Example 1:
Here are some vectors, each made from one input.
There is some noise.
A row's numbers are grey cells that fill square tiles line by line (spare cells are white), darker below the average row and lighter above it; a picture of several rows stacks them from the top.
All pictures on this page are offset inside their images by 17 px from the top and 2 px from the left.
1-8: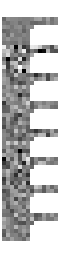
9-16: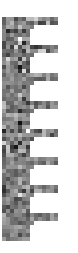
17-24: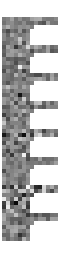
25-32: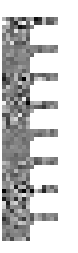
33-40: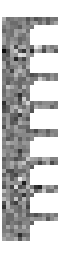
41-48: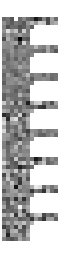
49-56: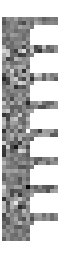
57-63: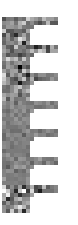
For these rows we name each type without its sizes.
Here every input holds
a point on a line and four true/false values.
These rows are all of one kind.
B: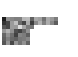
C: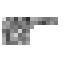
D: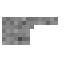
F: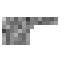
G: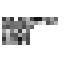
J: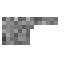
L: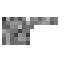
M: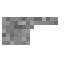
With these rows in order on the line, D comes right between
F and L.
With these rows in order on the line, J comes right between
C and G.
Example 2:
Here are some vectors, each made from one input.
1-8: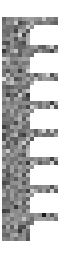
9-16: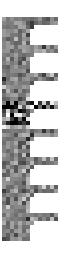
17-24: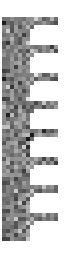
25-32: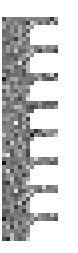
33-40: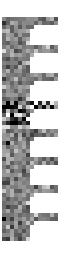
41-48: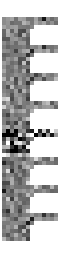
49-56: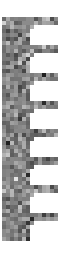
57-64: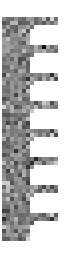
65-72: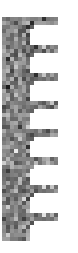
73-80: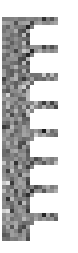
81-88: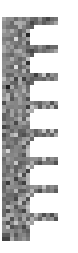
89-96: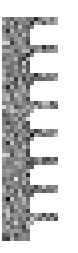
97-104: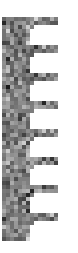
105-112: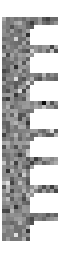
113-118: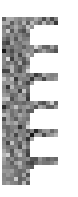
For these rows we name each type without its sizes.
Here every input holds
either a point on a circle and a true/false value, or a fixed value.
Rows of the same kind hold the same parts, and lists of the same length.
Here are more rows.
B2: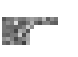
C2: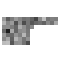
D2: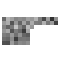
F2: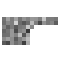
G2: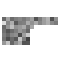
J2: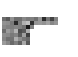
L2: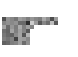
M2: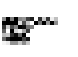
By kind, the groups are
B2, C2, D2, F2, G2, J2, L2
M2

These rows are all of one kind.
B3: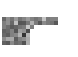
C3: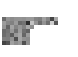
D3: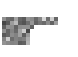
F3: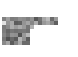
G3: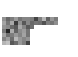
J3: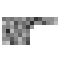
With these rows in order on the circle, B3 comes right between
C3 and D3.
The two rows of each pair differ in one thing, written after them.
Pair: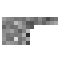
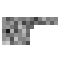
the true/false value
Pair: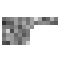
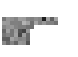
the place on the circle
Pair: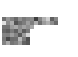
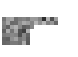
the true/false value
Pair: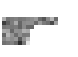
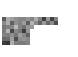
the place on the circle
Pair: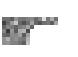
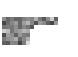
the true/false value
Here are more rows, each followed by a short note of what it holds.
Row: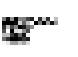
a fixed value
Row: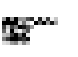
a fixed value
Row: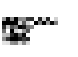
a fixed value
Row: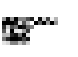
a fixed value
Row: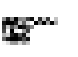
a fixed value
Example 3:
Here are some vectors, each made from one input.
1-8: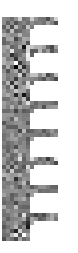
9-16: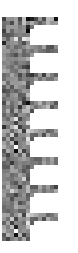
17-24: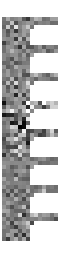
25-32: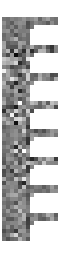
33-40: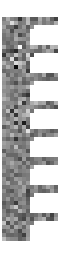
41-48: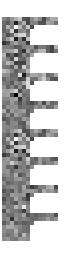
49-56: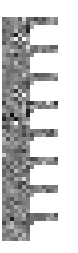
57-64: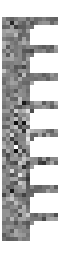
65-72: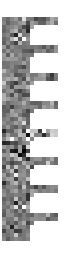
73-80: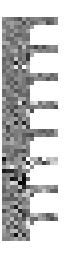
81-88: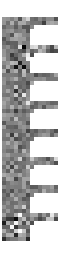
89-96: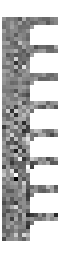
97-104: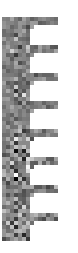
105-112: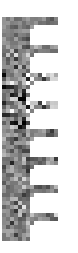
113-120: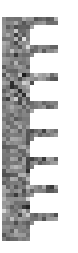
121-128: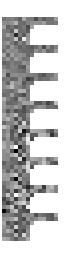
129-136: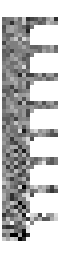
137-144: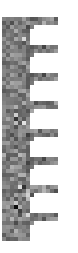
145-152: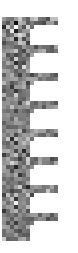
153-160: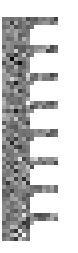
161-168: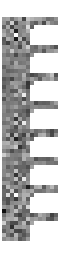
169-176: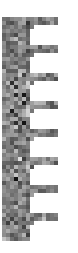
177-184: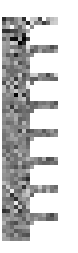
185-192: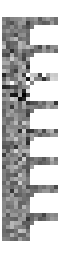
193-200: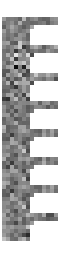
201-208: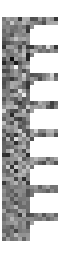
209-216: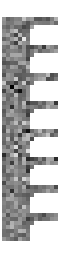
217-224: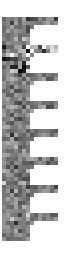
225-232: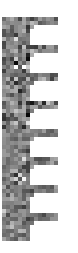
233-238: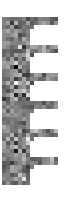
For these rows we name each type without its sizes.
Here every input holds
either a fixed value, or a label and a true/false value.
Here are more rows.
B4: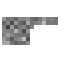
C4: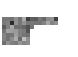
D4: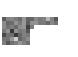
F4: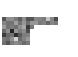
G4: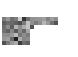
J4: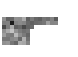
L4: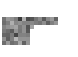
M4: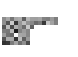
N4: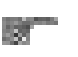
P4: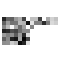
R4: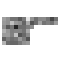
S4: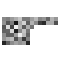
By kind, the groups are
B4, C4, D4, F4, G4, J4, L4, M4, N4, R4, S4
P4

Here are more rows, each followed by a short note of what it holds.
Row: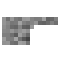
a label and a true/false value
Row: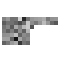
a label and a true/false value
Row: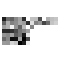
a fixed value
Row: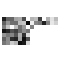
a fixed value
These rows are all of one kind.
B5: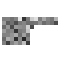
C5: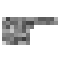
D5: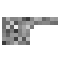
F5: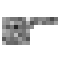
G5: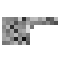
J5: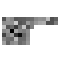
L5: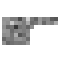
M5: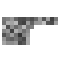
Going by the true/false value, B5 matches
D5 and G5.
